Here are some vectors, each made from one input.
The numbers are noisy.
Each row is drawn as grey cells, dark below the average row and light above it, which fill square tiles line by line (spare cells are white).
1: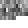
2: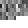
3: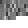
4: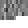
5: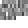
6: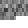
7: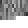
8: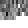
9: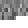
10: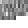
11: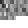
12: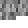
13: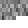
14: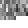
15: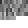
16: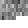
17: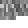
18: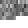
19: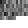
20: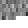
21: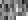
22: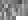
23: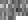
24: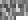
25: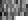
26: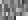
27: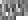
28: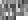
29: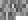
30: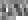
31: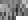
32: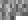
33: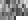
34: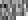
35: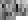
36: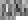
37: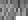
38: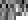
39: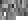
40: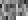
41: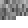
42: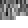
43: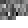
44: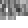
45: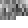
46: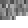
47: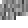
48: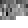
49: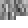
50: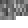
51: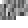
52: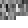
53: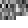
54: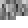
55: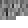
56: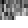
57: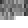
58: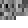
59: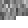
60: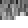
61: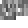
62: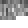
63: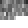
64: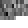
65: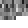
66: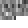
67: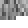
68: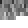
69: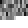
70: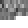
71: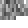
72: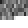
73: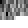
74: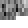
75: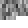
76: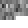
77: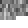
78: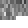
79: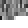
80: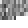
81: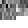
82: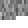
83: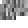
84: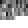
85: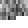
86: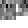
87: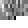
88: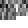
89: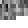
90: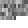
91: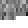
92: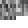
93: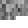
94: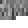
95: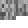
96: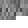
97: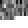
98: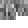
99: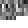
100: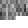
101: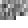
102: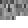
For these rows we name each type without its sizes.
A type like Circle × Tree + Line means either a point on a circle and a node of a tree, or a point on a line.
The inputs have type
(Bool × Bool × Bool × Bool + Unit) × Label × Line.
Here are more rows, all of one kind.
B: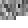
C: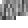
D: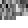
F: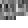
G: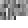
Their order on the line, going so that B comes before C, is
D, F, B, C, G.
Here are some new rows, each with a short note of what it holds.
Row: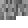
a label, a point on a line and four true/false values
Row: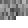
a label, a point on a line and four true/false values
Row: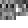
a label and a point on a line
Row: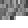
a label, a point on a line and four true/false values
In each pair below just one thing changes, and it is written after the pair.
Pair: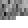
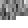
the label
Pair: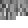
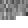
the label
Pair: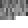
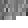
the place on the line
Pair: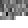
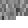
the place on the line
